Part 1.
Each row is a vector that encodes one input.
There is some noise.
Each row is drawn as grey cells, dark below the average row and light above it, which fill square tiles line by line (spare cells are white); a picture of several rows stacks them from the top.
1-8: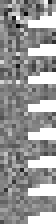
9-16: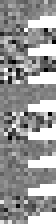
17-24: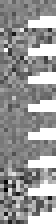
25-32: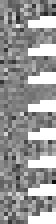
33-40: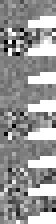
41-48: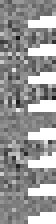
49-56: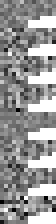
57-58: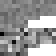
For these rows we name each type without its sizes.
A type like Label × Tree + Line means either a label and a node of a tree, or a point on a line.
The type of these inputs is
List(Line).
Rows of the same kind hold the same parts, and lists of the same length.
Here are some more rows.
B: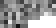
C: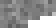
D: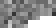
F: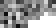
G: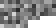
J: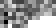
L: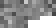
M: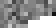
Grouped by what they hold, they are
B, F, L
C, G
D, J, M

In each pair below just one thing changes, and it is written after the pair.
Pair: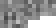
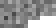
the place on the line in item 1 of the list
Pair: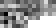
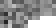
the place on the line in item 2 of the list
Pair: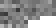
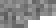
the place on the line in item 2 of the list
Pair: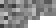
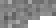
the place on the line in item 2 of the list
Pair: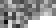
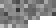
the place on the line in item 2 of the list
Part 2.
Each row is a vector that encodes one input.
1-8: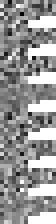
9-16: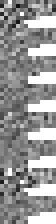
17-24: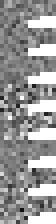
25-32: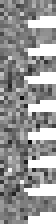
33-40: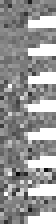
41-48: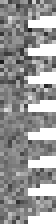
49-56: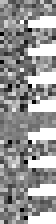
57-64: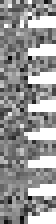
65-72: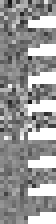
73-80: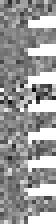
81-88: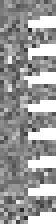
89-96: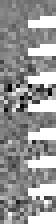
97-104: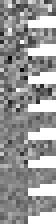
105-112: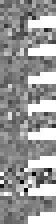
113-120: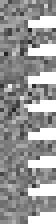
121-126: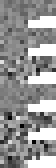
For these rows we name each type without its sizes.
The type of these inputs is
List(Line).
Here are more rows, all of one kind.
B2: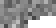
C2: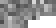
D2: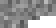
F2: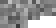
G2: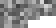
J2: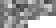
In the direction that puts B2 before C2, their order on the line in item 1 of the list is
D2, J2, B2, C2, F2, G2.
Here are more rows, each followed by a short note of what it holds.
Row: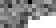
a list of one item
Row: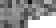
a list of one item
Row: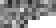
the empty list
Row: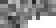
a list of one item
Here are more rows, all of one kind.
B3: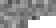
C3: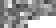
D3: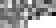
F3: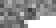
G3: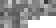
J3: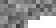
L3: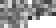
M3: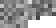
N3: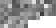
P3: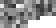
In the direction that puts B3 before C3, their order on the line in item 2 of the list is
N3, M3, G3, J3, F3, B3, P3, C3, L3, D3.
